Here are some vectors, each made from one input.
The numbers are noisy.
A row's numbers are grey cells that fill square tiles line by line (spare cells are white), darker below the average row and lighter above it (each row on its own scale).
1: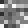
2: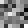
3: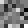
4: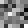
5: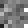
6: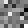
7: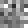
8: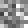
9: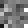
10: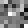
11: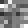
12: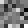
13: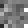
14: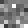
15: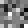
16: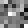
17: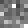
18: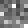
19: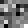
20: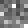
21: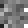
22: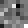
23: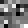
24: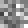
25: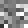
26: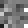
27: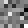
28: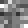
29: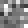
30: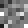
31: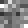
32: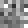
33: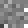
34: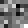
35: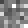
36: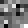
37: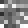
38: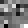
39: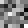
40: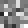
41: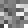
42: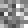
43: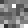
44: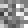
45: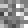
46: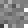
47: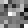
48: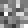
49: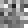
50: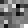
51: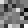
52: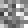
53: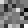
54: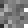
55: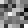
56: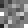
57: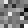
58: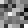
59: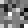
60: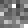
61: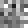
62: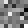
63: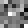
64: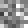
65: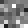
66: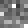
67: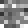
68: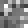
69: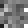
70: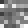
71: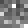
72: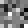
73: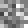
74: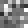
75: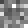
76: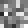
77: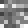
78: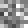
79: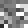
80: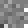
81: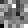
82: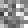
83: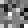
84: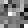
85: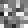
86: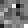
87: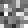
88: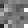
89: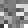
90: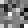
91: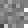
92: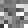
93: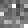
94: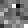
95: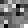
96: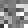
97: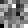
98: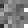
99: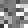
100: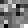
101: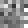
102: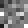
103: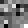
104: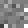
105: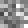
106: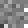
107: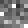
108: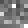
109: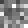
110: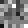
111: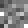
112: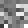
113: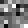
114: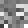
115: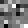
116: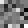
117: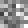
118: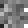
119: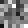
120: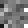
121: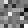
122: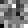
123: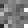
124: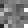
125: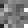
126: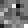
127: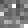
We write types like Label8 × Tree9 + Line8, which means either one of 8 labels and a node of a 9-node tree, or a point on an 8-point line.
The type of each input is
Bool × Bool × Bool × Bool + Label5.
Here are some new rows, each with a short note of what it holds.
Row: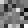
one of 5 labels
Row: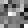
one of 5 labels
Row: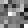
one of 5 labels
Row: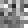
four true/false values
